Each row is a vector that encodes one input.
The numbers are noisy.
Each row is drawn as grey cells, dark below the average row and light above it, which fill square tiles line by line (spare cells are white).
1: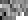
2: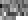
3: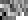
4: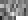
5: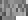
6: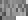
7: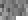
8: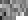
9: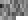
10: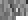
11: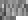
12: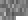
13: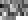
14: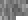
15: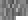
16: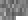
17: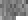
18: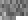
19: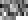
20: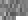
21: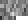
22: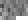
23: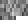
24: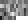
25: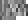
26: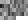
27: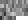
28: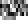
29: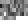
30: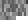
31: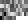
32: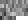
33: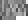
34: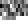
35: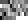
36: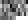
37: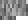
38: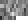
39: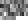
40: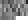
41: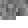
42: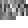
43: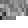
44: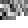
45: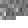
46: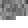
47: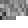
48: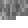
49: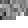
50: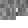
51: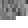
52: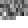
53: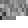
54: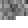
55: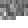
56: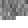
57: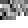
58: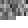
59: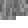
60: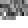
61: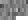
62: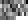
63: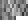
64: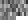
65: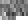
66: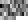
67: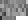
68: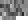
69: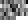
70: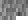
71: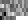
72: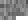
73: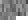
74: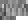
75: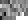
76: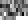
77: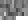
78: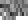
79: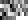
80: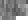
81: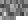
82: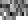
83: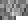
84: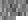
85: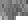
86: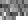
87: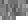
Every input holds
either two labels (each one of 8), or a point on a 5-point line.
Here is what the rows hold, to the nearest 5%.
About 65% of them hold two labels (each one of 8). The rest hold a point on a 5-point line.
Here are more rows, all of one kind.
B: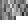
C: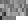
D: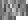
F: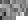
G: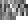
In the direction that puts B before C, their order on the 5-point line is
B, D, G, C, F.
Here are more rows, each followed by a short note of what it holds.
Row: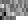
a point on a 5-point line
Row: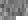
two labels (each one of 8)
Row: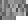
a point on a 5-point line
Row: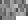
a point on a 5-point line
